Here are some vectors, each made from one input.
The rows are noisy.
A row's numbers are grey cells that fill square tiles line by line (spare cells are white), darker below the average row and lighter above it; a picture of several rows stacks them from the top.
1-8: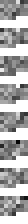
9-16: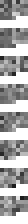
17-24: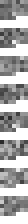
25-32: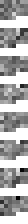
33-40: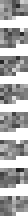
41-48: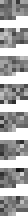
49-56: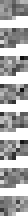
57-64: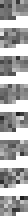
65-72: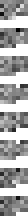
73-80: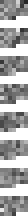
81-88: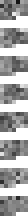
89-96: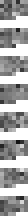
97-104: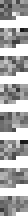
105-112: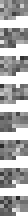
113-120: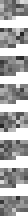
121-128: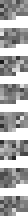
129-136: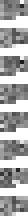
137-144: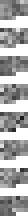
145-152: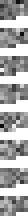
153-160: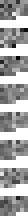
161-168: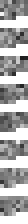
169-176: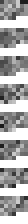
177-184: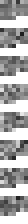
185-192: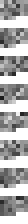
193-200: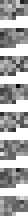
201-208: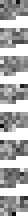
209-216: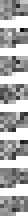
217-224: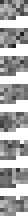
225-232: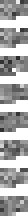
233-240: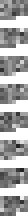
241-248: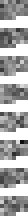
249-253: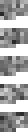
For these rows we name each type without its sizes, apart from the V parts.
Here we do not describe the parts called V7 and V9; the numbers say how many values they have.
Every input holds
a point on each of two lines and a value of V7, together with either a point on a circle, or a value of V9.
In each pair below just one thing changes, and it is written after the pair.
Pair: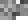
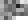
the value of V7
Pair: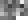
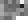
the place on one of the two lines
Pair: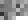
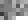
the place on one of the two lines
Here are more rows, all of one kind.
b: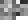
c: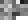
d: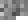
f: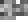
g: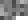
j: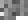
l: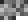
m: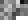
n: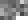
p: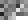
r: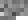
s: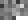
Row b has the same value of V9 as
c, d, j and p.
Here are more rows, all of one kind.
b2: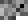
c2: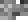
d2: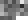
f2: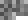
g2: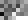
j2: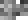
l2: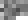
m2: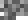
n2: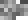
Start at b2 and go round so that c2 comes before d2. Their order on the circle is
b2, c2, d2, j2, l2, f2, g2, n2, m2.
